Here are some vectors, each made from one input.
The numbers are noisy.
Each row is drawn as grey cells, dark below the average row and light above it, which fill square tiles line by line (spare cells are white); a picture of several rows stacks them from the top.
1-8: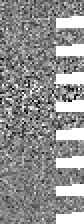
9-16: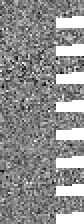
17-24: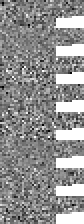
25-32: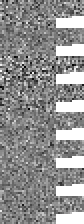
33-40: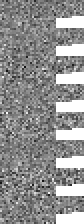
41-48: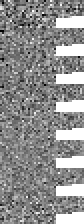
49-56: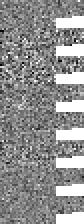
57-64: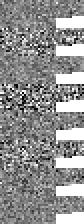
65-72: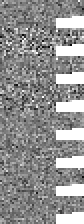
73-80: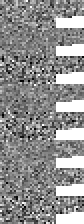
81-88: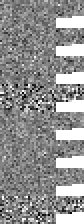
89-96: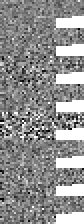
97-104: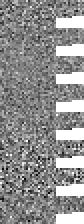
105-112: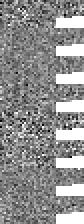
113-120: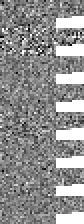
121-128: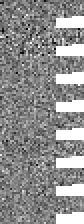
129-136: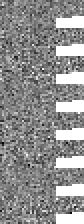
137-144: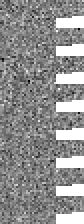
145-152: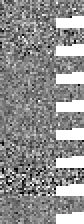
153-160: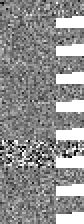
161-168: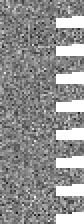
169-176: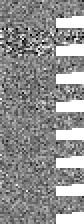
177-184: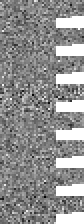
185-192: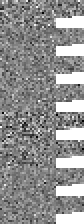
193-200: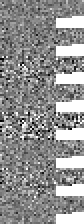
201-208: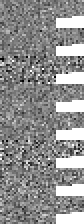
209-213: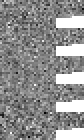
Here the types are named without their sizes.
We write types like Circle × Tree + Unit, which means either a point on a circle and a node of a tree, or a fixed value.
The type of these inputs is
Circle × List(Line).
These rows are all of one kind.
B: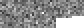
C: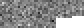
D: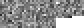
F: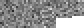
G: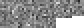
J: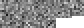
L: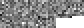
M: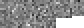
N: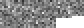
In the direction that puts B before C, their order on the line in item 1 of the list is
L, B, F, M, J, C, G, N, D.
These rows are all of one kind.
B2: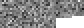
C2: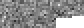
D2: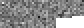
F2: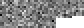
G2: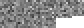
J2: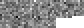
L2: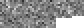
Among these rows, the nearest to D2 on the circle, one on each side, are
C2 and L2.
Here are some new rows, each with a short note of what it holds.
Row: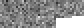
a point on a circle, together with a list of two items
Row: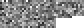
a point on a circle, together with a list of two items
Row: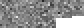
a point on a circle, together with a list of three items
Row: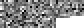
a point on a circle, together with a list of one item
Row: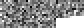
a point on a circle, together with a list of two items
